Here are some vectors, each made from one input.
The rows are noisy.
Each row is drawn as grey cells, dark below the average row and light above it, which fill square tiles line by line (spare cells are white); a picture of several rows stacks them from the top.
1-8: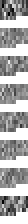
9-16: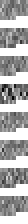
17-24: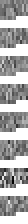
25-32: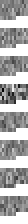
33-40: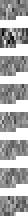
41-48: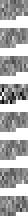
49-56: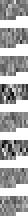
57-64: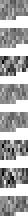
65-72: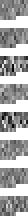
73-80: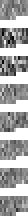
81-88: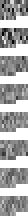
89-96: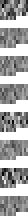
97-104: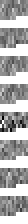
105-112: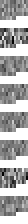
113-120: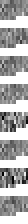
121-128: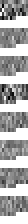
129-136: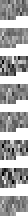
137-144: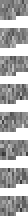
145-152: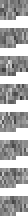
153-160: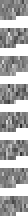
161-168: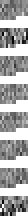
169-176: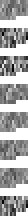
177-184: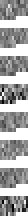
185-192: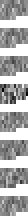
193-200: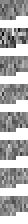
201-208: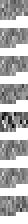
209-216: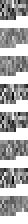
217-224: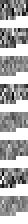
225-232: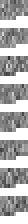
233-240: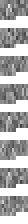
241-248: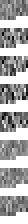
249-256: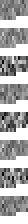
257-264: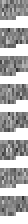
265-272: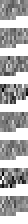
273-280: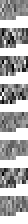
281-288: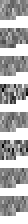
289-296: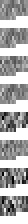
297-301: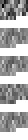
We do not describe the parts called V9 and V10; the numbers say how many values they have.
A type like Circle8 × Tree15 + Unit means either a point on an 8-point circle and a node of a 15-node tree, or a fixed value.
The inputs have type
(Bool × V10 + Label12) × Line5 + V9.
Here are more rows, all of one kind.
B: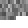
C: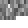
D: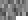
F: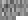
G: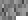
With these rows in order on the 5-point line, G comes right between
D and F.
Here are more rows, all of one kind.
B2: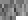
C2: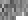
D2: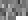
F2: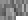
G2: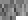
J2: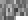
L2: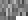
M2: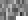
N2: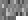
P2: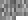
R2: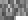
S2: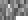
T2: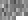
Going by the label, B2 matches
C2, G2 and R2.
